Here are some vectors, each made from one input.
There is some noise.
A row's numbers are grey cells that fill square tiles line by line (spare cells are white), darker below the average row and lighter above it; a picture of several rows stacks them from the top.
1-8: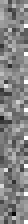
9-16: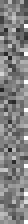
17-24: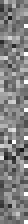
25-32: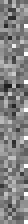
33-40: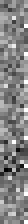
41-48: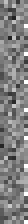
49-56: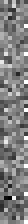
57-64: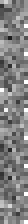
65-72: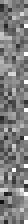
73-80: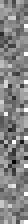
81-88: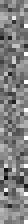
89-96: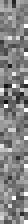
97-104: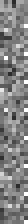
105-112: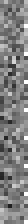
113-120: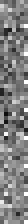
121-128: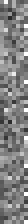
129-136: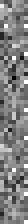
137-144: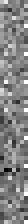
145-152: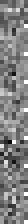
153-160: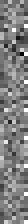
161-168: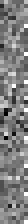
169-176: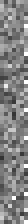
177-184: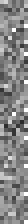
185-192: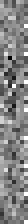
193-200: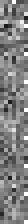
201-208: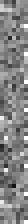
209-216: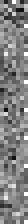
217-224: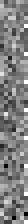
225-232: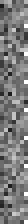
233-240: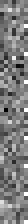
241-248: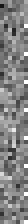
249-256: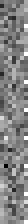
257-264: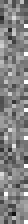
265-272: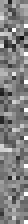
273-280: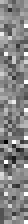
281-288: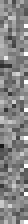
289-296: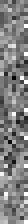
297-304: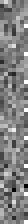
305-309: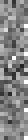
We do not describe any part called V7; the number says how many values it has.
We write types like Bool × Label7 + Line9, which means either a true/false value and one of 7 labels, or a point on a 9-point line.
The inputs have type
Bool × Bool × Bool × Bool × (Line5 + Line8) + Circle6 × V7.
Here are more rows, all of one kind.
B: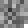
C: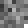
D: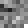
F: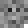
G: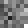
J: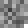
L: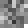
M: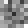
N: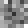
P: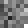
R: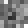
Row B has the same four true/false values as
J, L, M and N.
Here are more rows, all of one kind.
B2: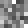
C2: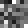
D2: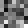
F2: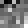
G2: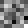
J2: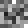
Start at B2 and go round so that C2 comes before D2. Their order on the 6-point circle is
B2, J2, G2, C2, D2, F2.
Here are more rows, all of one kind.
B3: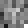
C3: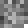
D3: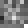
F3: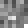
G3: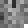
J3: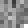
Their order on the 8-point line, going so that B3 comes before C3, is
B3, J3, G3, D3, F3, C3.
